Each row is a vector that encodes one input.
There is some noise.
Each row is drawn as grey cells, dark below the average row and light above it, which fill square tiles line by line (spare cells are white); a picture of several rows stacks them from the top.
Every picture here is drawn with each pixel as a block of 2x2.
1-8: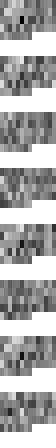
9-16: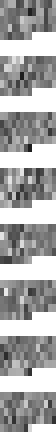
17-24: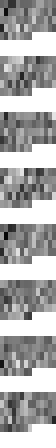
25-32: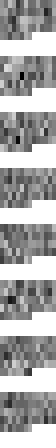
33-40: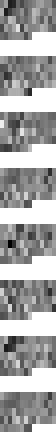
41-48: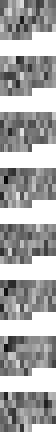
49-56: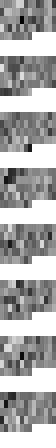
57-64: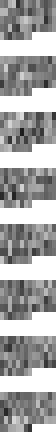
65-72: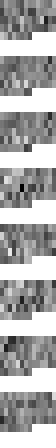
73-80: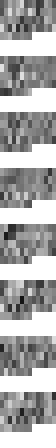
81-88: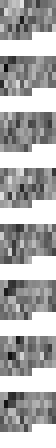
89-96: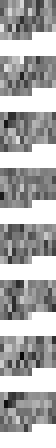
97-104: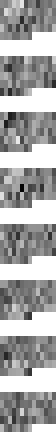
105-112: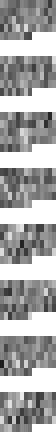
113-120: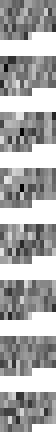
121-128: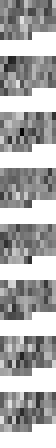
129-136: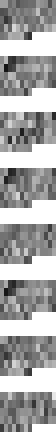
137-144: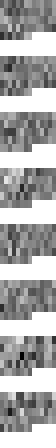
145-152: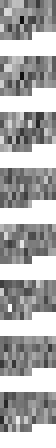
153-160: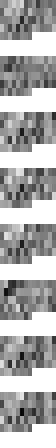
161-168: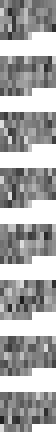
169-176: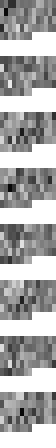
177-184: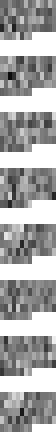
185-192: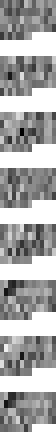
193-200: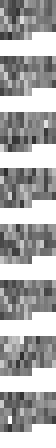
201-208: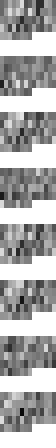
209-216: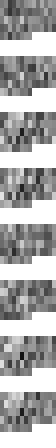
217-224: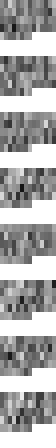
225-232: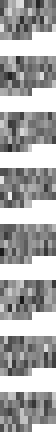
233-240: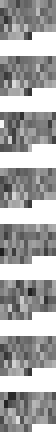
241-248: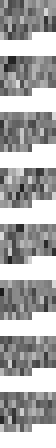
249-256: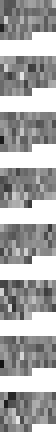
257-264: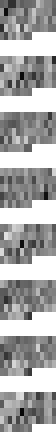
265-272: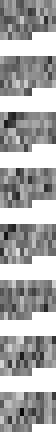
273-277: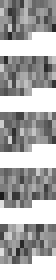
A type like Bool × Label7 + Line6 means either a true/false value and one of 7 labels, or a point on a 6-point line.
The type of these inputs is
(Bool × Circle9 + Unit) × Line8 + Circle6.
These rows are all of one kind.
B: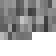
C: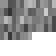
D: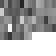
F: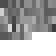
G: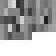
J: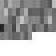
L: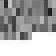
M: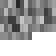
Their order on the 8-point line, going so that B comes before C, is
G, M, B, J, L, F, D, C.
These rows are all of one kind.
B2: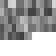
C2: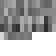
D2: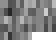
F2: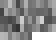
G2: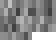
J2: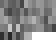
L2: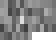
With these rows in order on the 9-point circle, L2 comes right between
D2 and G2.
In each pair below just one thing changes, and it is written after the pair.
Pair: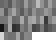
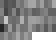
the place on the 9-point circle
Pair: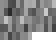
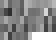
the place on the 9-point circle
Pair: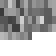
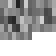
the true/false value
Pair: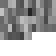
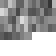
the place on the 9-point circle
